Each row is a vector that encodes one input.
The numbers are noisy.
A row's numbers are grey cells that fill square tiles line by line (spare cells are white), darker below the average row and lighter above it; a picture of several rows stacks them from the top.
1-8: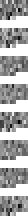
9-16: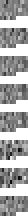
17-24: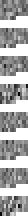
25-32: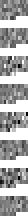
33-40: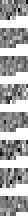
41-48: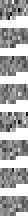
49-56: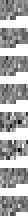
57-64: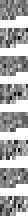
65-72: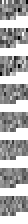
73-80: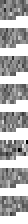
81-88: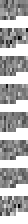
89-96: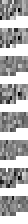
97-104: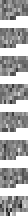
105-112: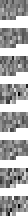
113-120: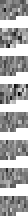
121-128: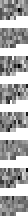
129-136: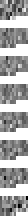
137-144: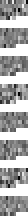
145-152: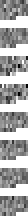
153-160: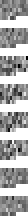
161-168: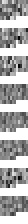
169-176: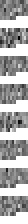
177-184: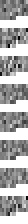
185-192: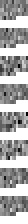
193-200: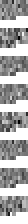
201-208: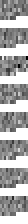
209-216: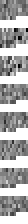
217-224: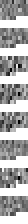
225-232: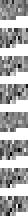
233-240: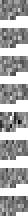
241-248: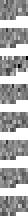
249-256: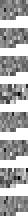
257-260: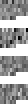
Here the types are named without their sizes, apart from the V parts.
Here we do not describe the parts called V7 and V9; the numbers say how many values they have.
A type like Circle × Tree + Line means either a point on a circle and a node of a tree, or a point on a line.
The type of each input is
(Bool × Bool × Bool + Unit) × Line + V7 × V9.
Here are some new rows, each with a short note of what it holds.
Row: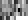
a value of V7 and a value of V9
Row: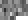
a point on a line
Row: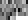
a value of V7 and a value of V9
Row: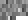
a point on a line and three true/false values
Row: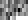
a value of V7 and a value of V9
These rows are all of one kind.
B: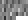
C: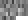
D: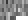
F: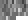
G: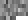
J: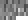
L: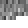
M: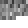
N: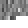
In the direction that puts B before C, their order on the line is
M, B, L, J, F, C, G, D, N.
